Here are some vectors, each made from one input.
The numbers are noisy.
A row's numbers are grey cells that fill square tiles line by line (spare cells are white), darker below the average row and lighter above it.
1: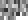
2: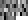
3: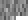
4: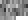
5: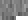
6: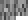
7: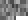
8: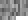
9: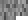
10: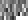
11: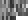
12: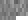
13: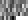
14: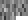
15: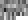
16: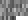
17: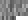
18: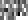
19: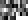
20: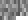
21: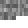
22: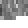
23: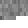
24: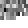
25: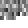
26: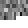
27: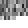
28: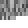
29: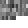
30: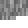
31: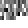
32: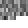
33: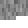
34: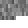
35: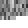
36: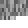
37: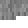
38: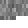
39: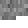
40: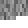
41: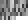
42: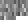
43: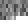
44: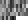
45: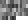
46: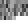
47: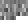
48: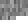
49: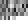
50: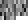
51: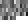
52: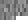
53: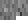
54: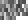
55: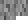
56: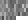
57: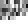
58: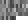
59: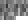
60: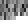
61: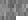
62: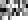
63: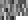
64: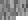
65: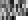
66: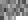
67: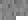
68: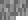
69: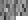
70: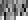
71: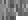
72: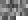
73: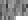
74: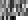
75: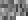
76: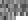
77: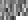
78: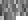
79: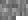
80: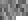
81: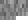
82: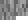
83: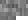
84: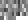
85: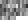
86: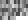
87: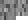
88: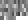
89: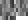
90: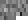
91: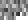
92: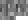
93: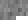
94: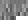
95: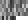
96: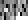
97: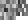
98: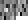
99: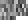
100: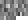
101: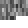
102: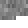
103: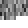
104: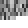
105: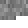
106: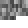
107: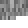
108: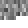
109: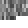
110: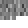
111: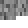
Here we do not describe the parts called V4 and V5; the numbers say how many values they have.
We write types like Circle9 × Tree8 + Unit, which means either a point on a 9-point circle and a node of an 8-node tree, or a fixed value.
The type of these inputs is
Bool × Bool × Bool × V4 + Line6 × V5.
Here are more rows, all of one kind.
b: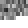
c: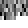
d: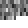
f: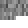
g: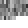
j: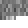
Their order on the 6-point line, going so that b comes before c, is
g, f, b, j, d, c.
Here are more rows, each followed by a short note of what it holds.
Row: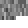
a point on a 6-point line and a value of V5
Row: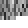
three true/false values and a value of V4
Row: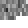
a point on a 6-point line and a value of V5
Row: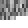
three true/false values and a value of V4
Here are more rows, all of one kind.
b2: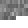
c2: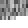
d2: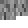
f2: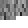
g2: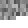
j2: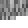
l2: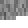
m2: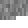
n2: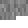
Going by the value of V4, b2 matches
d2 and n2.
